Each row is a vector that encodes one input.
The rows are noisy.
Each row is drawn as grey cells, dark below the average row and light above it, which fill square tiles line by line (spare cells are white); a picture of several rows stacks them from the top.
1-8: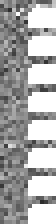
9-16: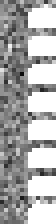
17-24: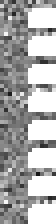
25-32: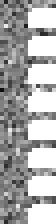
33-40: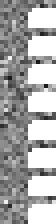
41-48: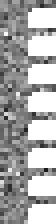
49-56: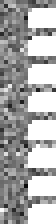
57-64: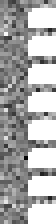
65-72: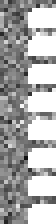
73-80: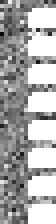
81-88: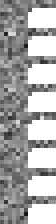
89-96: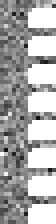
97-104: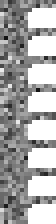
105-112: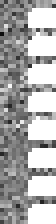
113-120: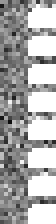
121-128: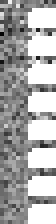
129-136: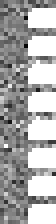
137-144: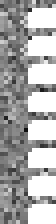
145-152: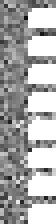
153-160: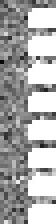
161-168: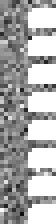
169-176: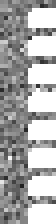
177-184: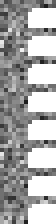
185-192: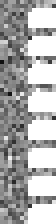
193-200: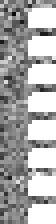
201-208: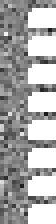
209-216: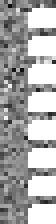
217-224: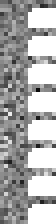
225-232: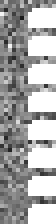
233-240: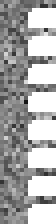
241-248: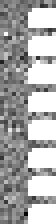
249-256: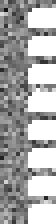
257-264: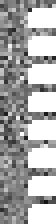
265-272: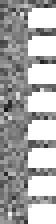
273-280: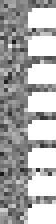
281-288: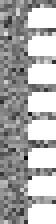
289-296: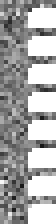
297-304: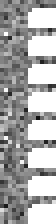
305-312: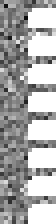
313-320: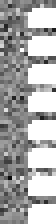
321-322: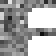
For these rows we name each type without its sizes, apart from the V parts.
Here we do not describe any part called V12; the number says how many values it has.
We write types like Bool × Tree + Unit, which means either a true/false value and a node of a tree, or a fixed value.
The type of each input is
Bool × Line + V12.
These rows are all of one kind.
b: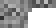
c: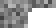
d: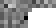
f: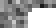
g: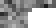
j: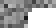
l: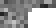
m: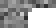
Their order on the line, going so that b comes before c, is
b, c, f, g, j, m, d, l.
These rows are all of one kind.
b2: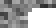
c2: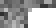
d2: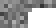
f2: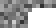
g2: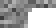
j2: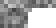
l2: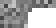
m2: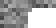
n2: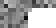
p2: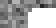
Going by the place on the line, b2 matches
g2, j2, m2 and p2.
